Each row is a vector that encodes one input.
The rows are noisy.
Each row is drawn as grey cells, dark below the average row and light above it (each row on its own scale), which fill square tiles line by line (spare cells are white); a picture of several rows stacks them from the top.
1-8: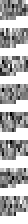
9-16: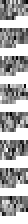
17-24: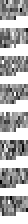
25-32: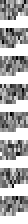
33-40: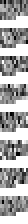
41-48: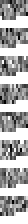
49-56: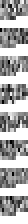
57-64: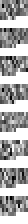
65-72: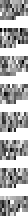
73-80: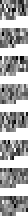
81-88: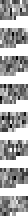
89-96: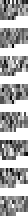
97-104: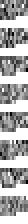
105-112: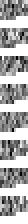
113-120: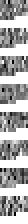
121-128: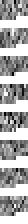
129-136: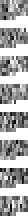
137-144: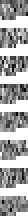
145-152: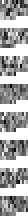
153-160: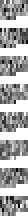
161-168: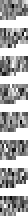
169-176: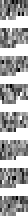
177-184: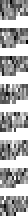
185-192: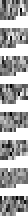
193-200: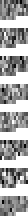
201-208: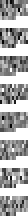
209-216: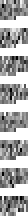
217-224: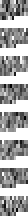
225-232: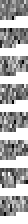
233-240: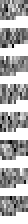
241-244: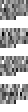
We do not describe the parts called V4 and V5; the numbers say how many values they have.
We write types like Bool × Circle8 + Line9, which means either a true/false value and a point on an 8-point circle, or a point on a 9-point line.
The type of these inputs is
(Tree8 + V4) × V5 + Tree10.
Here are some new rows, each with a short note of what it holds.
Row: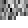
a node of an 8-node tree and a value of V5
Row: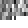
a node of an 8-node tree and a value of V5
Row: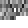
a value of V4 and a value of V5
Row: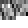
a node of a 10-node tree
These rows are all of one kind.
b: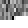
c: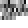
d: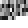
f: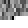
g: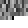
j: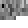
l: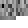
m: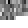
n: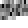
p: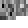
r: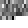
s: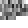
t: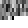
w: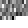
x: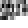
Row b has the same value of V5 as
c, f, g and m.
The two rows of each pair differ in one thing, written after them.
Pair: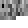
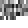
the value of V5
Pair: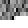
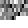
the value of V4
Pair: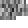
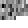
the value of V5
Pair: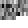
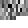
the value of V5
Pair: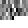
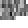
the value of V4
